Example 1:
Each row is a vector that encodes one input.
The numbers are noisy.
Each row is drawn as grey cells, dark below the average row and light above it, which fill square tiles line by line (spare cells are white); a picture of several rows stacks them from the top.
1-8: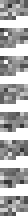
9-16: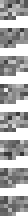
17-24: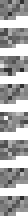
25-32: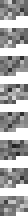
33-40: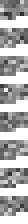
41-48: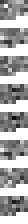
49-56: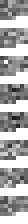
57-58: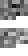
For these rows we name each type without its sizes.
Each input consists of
a label.
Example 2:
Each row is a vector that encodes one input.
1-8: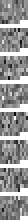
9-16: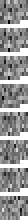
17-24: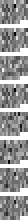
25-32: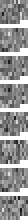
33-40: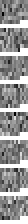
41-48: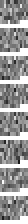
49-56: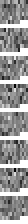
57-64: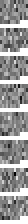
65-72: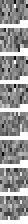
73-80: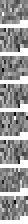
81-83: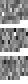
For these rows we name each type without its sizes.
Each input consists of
either a fixed value, or four true/false values.
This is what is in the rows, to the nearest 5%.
About 10% of them hold a fixed value. The rest hold four true/false values.
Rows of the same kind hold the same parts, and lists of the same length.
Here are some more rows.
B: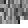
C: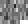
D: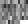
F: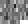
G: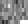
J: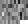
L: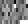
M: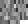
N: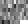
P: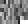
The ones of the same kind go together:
B, P
C, D, F, G, J, L, M, N

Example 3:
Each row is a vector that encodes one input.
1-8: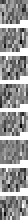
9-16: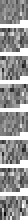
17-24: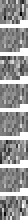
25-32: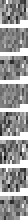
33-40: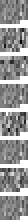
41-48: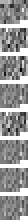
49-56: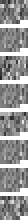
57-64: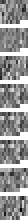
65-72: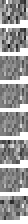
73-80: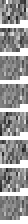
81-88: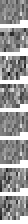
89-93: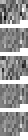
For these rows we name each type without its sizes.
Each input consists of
three true/false values.
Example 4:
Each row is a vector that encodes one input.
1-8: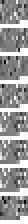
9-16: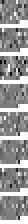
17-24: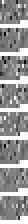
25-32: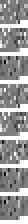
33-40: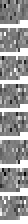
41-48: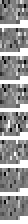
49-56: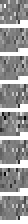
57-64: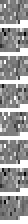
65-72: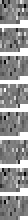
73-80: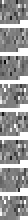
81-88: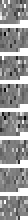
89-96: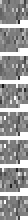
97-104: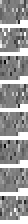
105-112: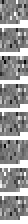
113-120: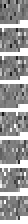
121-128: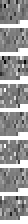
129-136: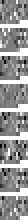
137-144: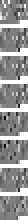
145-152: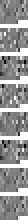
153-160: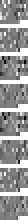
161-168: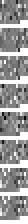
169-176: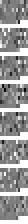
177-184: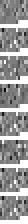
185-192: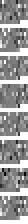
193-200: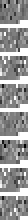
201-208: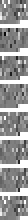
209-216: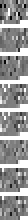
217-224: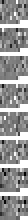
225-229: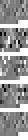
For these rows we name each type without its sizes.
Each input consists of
either a fixed value, or three true/false values.
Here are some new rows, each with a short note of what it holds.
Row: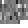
three true/false values
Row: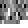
a fixed value
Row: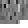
three true/false values
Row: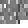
three true/false values
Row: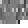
three true/false values
